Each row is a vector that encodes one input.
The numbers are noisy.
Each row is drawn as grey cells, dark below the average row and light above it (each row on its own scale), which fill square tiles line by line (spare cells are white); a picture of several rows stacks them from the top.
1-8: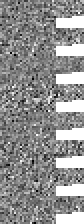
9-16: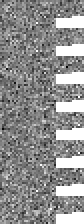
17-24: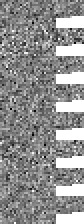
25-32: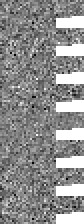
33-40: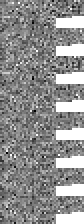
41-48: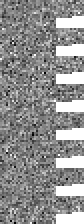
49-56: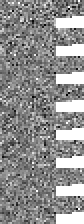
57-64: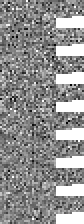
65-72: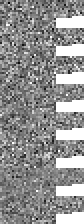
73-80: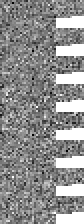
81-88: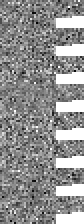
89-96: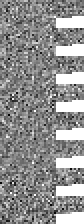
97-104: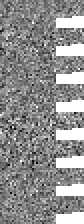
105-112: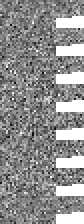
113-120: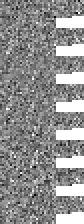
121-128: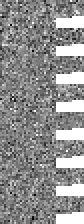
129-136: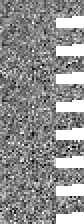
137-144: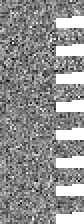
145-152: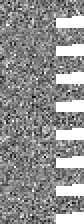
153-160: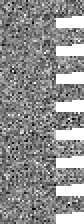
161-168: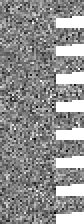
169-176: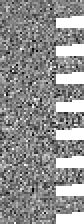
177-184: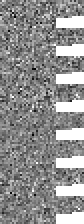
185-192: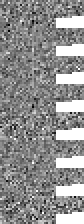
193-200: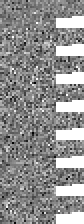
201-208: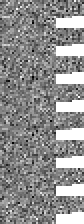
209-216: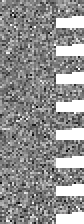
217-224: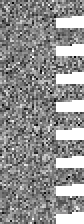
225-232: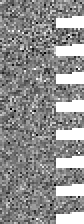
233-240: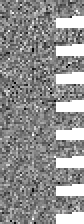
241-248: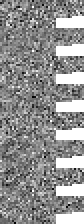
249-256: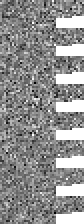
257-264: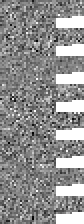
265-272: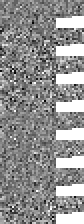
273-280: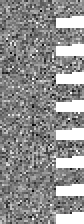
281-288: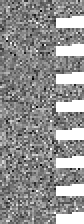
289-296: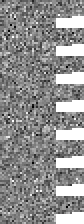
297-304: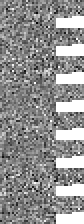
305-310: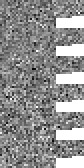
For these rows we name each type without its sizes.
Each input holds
a point on a line and four true/false values.
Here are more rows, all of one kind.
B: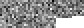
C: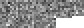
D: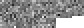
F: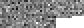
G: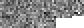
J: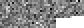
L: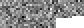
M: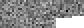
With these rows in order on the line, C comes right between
D and G.
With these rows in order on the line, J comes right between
F and M.
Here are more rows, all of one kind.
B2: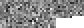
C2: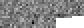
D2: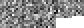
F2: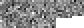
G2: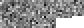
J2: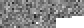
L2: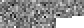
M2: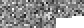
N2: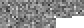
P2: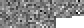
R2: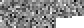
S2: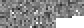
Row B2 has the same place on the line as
F2, G2, L2 and N2.
